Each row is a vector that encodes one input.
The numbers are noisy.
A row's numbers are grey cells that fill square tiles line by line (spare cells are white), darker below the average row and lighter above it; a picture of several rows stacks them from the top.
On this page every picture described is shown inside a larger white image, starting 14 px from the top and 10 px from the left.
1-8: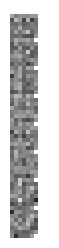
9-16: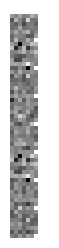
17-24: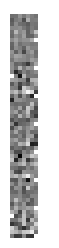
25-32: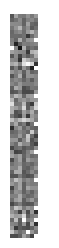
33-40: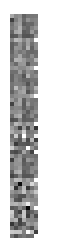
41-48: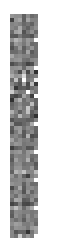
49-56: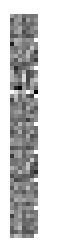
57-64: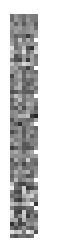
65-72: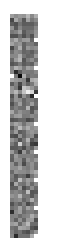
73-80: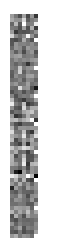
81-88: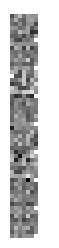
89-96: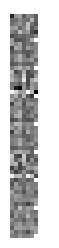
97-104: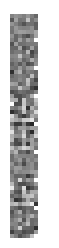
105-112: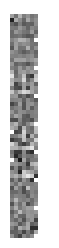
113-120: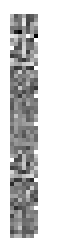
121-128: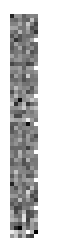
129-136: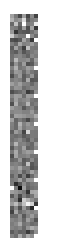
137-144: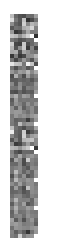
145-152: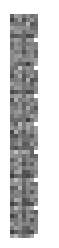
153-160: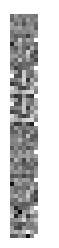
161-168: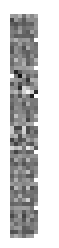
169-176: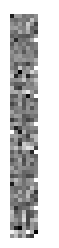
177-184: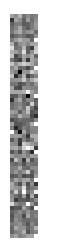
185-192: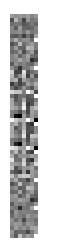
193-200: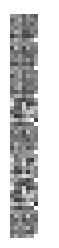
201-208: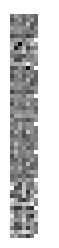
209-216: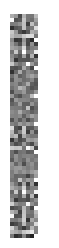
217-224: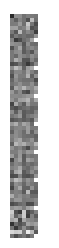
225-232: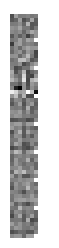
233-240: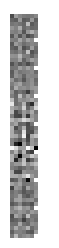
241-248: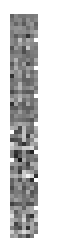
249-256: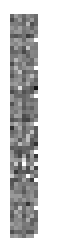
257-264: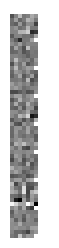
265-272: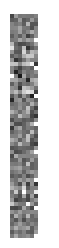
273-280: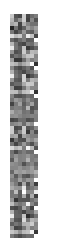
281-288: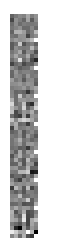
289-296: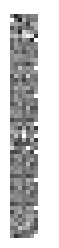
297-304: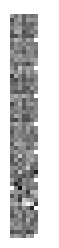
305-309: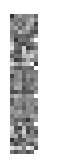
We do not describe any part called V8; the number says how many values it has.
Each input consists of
either a point on a 19-point circle and a true/false value, or a value of V8.
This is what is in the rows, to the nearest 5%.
About 70% of them hold a point on a 19-point circle and a true/false value. The rest hold a value of V8.
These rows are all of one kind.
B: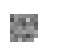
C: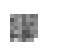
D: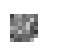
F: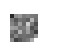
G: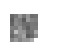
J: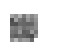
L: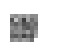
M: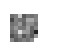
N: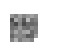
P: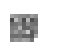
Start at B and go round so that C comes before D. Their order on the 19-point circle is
B, G, N, P, L, J, M, C, D, F.
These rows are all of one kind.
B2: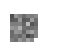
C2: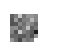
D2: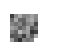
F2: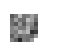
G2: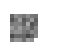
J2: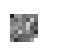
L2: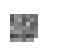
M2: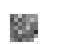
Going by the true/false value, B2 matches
G2 and L2.
